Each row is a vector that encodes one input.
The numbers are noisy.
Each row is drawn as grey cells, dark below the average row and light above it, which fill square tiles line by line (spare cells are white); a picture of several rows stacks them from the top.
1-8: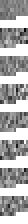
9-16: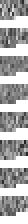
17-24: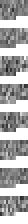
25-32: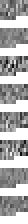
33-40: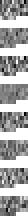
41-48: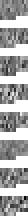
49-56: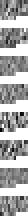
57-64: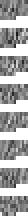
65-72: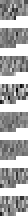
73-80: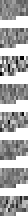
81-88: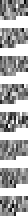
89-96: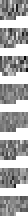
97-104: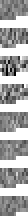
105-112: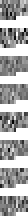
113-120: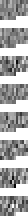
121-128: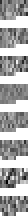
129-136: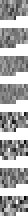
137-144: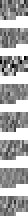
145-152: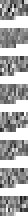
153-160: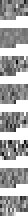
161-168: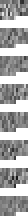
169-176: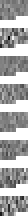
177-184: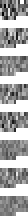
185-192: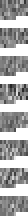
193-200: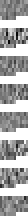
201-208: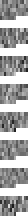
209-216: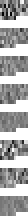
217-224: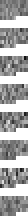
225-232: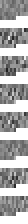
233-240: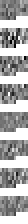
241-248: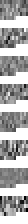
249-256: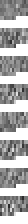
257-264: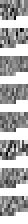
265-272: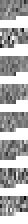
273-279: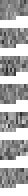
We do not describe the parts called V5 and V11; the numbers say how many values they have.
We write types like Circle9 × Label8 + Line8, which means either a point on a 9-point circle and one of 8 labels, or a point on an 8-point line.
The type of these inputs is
Bool × (Line7 + V11) × Line9 + V5.
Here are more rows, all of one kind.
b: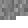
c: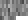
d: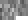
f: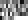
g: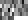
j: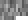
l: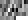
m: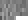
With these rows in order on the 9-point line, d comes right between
c and l.
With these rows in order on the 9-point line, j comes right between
g and m.
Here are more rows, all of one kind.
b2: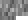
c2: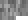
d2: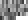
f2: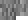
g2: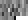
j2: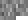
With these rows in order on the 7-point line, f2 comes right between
d2 and g2.
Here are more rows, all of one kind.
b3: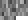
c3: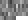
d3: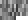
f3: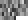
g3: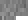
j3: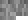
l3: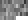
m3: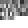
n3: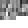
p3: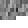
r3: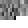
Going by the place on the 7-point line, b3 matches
m3 and n3.
